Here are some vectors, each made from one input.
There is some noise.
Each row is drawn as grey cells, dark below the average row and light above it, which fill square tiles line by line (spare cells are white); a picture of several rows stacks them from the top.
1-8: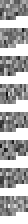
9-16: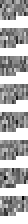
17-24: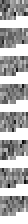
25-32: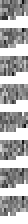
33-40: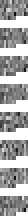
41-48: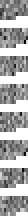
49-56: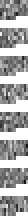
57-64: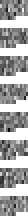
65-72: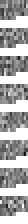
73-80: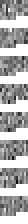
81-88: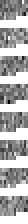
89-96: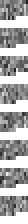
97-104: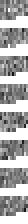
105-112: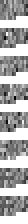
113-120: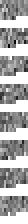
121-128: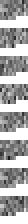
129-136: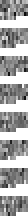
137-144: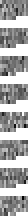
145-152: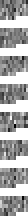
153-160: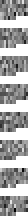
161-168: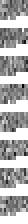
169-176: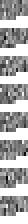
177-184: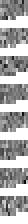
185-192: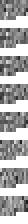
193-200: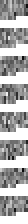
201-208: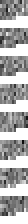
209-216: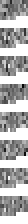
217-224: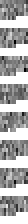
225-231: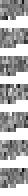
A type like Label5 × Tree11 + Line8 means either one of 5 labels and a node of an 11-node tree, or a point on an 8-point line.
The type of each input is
(Circle5 + Line9) × Line4 + Line7 + Tree9.
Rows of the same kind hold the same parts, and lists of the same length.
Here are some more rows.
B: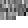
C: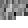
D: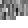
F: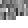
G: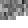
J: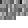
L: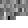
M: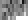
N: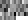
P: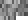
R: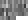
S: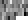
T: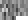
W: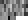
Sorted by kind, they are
B, J, L, R
C, N, P, S, W
D, F, T
G, M

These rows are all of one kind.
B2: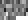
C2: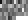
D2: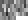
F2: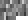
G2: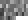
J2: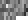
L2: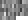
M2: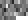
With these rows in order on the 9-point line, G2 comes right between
F2 and L2.
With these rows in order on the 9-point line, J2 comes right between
B2 and F2.
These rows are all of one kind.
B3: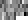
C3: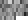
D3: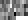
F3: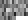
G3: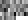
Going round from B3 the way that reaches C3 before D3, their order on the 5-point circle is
B3, C3, F3, G3, D3.
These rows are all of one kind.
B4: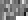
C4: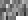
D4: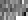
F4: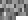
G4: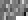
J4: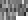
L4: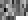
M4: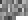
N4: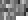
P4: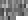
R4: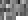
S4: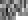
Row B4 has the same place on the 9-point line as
D4, G4, J4 and N4.
